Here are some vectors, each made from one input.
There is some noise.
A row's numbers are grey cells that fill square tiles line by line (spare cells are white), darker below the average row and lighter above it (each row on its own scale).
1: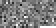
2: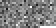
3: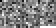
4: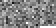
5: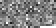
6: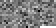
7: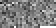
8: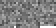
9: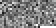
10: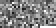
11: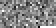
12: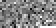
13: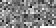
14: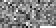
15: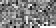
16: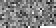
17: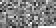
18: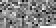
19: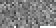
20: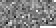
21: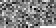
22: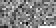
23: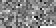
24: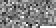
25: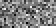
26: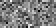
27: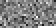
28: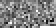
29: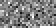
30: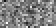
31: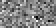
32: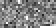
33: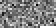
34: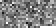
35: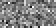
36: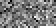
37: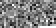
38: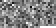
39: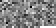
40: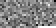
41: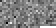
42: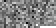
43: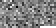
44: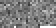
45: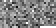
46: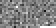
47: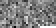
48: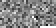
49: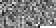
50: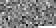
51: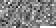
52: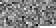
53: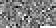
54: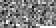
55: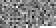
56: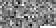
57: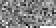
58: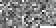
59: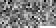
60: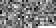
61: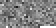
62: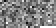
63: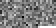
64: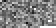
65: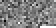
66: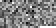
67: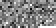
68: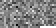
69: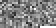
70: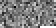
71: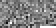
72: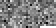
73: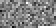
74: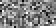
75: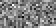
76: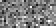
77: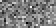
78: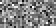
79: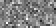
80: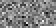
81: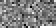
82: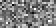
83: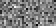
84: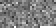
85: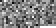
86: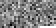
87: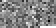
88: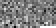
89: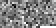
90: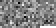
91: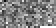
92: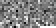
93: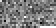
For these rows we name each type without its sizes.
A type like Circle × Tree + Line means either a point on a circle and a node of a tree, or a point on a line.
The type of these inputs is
Bool × Circle.
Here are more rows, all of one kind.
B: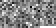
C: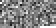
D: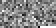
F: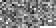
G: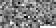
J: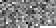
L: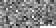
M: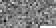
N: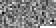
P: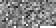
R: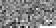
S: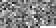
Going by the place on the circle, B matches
J, P and R.
